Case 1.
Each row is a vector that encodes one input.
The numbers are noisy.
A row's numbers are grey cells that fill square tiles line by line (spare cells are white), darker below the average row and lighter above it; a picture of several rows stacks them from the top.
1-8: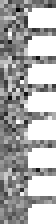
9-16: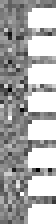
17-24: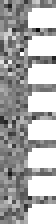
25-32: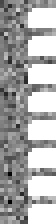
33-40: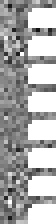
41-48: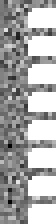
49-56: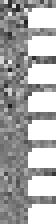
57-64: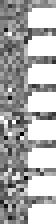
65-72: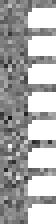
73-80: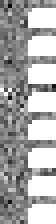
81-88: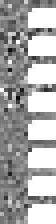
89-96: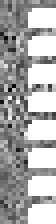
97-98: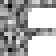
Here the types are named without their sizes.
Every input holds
either a fixed value, or a label and a true/false value.
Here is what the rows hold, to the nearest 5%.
About 10% of them hold a fixed value. The rest hold a label and a true/false value.
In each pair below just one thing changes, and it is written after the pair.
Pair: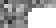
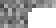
the label
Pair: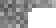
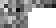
the label
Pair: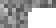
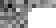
the true/false value
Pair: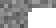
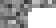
the label
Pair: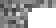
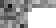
the true/false value
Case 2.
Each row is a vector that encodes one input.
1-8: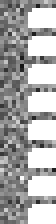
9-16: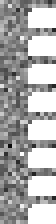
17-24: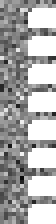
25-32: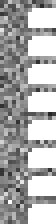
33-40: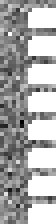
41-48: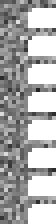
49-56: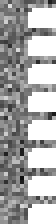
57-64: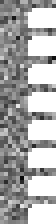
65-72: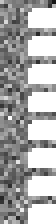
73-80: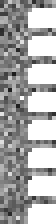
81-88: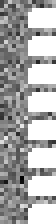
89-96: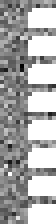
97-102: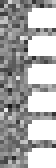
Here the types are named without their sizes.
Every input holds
either a point on a line, or a node of a tree.
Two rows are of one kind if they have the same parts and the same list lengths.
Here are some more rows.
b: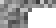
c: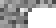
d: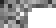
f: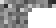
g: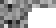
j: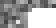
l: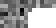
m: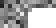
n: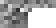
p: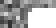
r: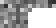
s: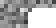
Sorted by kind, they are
b, c, f, n, r, s
d, g, j, l, m, p

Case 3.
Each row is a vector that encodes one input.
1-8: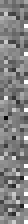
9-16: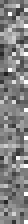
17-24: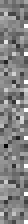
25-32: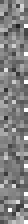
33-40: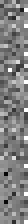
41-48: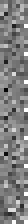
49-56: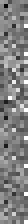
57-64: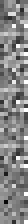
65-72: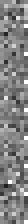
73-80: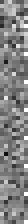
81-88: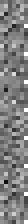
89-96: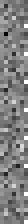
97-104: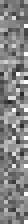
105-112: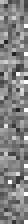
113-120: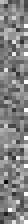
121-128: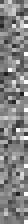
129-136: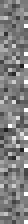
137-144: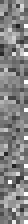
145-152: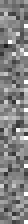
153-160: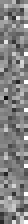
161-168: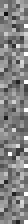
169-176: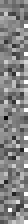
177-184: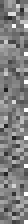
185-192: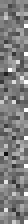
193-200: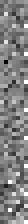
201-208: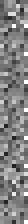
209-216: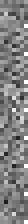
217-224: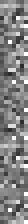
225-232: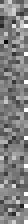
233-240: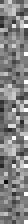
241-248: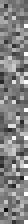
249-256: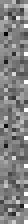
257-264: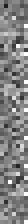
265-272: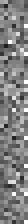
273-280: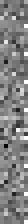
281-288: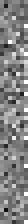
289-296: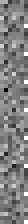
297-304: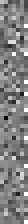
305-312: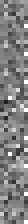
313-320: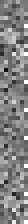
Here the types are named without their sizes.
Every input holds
either a point on a line, or three true/false values.
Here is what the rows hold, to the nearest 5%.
About 70% of them hold a point on a line. The rest hold three true/false values.
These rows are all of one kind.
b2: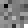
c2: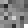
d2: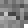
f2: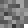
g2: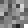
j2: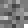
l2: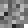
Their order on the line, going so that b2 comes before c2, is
g2, l2, f2, j2, d2, b2, c2.
